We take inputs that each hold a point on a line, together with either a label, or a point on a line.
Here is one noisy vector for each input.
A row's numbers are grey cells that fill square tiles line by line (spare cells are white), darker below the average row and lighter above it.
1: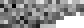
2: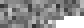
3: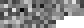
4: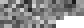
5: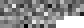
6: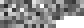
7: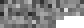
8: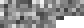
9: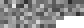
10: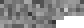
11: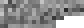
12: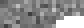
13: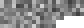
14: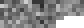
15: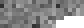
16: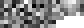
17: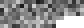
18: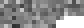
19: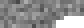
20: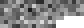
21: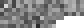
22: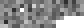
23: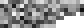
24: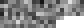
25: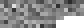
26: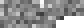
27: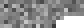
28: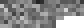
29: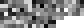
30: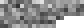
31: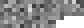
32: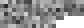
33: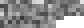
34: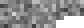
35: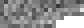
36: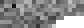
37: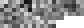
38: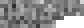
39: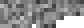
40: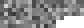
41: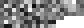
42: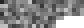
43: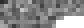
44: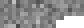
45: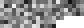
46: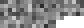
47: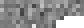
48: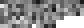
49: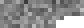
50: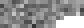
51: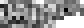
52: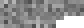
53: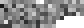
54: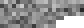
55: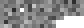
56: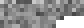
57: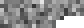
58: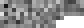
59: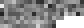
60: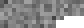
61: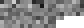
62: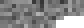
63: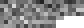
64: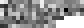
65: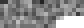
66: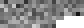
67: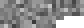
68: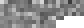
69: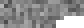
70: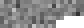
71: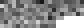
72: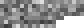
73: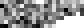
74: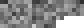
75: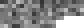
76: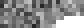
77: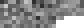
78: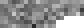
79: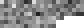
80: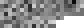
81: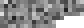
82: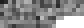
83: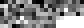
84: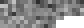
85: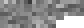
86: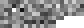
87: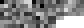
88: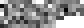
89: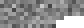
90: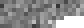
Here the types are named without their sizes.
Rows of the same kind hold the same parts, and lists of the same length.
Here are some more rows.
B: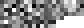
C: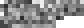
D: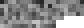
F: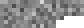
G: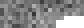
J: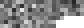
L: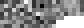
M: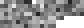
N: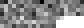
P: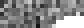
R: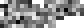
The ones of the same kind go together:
B, C, D, L, M, N, R
F, G, J, P

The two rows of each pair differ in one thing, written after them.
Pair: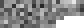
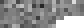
the place on the line
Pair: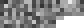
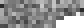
the label
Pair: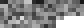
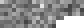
the place on the line
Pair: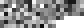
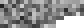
the place on the line
